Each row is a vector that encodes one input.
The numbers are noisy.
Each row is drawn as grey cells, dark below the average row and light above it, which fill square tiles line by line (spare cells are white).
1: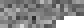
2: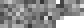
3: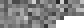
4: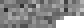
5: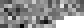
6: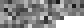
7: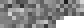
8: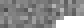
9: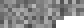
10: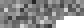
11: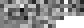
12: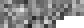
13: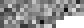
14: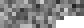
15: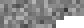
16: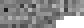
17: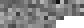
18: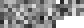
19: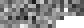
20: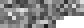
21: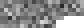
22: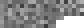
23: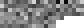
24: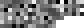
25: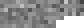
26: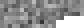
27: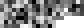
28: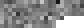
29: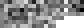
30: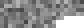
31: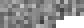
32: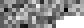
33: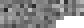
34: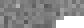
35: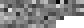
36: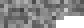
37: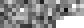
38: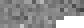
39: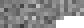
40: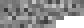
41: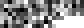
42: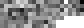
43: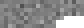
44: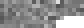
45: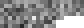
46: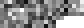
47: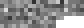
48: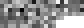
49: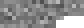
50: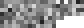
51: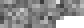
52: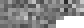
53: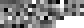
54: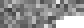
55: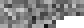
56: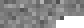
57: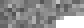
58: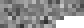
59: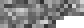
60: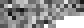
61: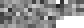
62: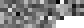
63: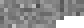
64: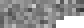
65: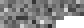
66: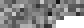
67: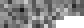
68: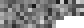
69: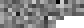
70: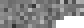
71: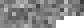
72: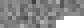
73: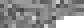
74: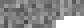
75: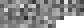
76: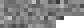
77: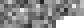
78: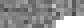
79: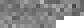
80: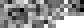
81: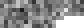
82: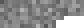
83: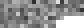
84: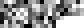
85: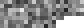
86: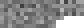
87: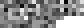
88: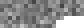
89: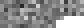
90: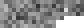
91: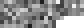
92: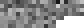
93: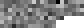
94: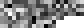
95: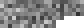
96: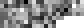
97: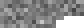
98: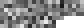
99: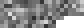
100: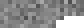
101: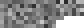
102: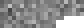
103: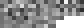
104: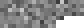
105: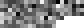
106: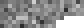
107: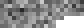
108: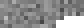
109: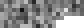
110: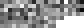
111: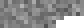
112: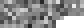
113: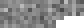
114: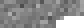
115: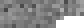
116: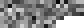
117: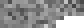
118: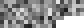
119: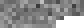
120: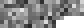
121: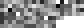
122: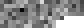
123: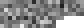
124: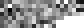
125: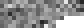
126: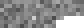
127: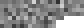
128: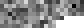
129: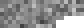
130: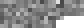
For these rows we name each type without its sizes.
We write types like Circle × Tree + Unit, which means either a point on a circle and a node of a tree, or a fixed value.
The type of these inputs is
Line × (Line + Tree).
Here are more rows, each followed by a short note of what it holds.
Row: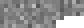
a point on a line and a node of a tree
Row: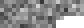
a point on each of two lines
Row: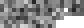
a point on each of two lines
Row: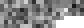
a point on each of two lines
